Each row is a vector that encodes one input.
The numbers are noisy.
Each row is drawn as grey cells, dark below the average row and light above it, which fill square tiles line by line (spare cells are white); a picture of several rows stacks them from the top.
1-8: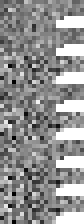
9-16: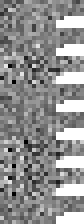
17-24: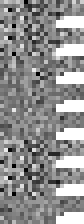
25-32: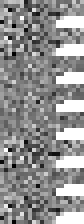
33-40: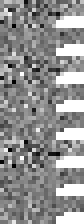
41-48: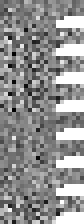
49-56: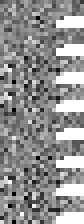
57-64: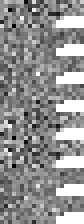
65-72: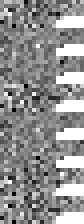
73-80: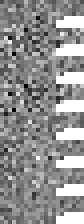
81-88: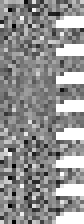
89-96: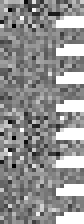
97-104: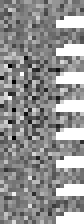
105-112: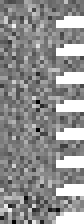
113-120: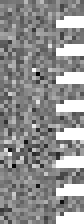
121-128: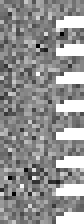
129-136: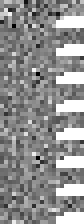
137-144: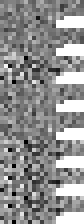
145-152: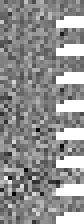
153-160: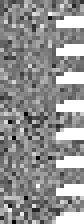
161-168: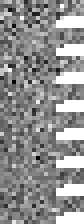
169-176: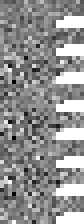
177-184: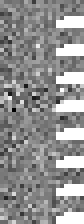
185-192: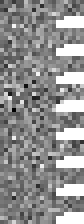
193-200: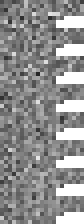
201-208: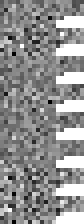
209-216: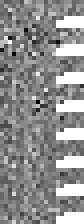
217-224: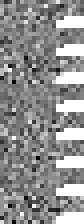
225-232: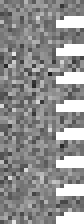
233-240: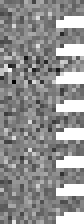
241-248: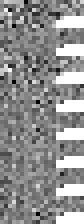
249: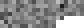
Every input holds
either a node of an 11-node tree, or a node of a 13-node tree and four true/false values.
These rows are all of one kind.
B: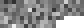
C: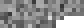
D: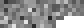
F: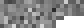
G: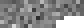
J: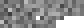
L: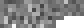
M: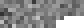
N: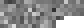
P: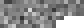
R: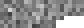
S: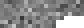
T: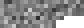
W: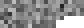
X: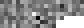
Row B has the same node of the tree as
F, N, P and T.
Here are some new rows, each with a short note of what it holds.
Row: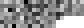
a node of an 11-node tree
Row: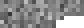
a node of a 13-node tree and four true/false values
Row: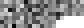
a node of an 11-node tree
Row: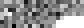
a node of an 11-node tree
